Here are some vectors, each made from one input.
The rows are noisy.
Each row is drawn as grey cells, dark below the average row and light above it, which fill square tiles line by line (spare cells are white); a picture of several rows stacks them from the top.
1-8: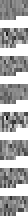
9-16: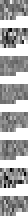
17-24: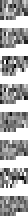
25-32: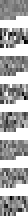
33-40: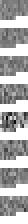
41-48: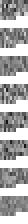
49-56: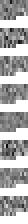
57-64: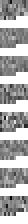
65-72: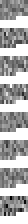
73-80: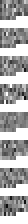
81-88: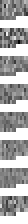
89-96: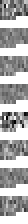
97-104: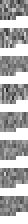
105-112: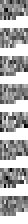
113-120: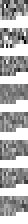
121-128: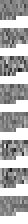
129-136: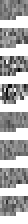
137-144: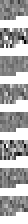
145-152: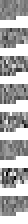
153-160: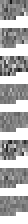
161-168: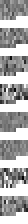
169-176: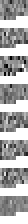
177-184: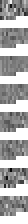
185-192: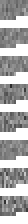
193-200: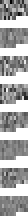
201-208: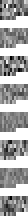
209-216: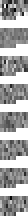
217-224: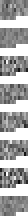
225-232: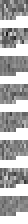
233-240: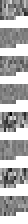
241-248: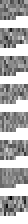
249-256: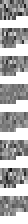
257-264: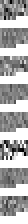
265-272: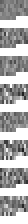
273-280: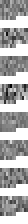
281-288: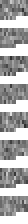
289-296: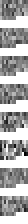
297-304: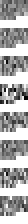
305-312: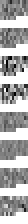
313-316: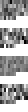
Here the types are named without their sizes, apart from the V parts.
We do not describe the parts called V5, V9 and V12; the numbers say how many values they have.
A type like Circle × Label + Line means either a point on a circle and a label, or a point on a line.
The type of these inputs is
((Bool × Bool × Bool × Bool + V9) × Line + V5) × Circle × V12.
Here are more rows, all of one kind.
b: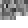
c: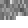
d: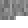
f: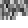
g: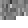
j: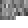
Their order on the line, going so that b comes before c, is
g, j, b, d, f, c.
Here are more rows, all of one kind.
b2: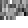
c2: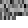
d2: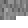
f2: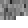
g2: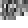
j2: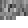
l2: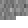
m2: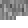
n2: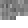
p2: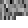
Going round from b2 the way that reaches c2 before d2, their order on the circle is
b2, c2, l2, p2, n2, g2, m2, d2, j2, f2.
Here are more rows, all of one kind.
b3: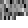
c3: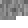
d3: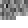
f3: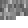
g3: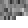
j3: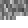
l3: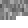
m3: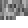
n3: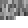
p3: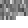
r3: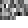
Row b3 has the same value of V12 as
c3 and l3.
